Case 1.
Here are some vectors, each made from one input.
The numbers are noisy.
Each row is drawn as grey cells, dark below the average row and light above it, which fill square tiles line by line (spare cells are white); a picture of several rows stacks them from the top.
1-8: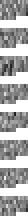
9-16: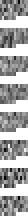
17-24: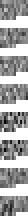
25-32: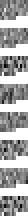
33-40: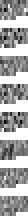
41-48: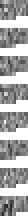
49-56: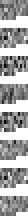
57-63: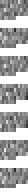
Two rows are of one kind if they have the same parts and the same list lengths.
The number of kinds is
2.
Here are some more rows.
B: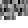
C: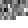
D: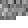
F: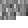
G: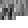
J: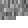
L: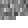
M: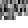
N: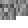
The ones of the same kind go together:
B, C, M
D, F, G, J, L, N

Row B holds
a point on a 4-point line.
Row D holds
a node of a 7-node tree.
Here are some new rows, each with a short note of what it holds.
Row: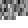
a point on a 4-point line
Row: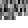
a point on a 4-point line
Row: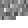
a node of a 7-node tree
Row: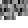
a point on a 4-point line
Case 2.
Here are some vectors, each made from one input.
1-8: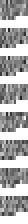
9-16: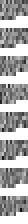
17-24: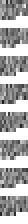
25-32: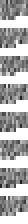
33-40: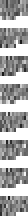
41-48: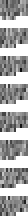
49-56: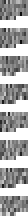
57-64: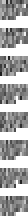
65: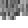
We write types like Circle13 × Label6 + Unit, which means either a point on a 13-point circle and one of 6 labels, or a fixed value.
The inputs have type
Line6 + Tree7.
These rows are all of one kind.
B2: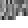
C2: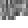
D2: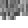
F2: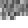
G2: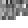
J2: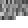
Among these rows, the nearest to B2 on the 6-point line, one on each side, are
G2 and J2.
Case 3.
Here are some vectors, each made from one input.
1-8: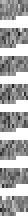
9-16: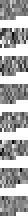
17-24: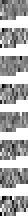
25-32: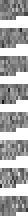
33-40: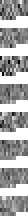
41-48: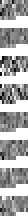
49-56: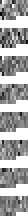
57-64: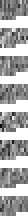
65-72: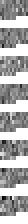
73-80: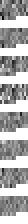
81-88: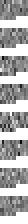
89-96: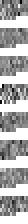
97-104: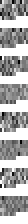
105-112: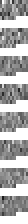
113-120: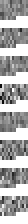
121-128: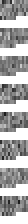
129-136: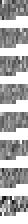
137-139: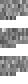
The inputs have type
Bool × Bool × Bool × Bool × Label7.
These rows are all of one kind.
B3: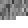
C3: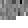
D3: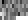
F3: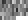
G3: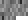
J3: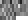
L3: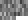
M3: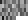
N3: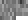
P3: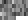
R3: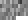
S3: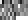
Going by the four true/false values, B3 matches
C3, G3, R3 and S3.
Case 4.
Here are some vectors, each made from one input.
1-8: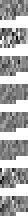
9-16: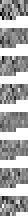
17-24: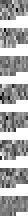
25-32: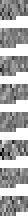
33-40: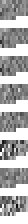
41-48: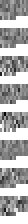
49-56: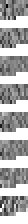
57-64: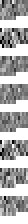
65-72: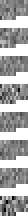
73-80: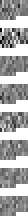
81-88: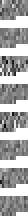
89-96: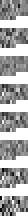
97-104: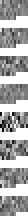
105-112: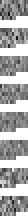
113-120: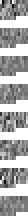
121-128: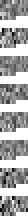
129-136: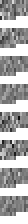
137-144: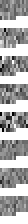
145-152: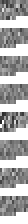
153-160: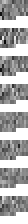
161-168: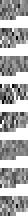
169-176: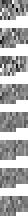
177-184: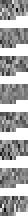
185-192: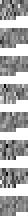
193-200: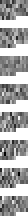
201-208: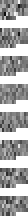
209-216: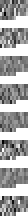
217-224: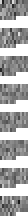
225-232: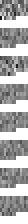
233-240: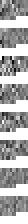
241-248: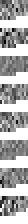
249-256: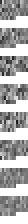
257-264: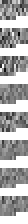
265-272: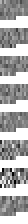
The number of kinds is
2.
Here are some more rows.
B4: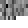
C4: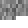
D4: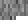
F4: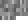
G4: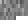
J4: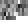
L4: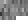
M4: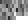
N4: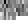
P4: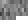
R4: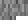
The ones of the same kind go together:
B4, J4, M4, N4
C4, D4, F4, G4, L4, P4, R4

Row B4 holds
one of 7 labels.
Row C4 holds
four true/false values.
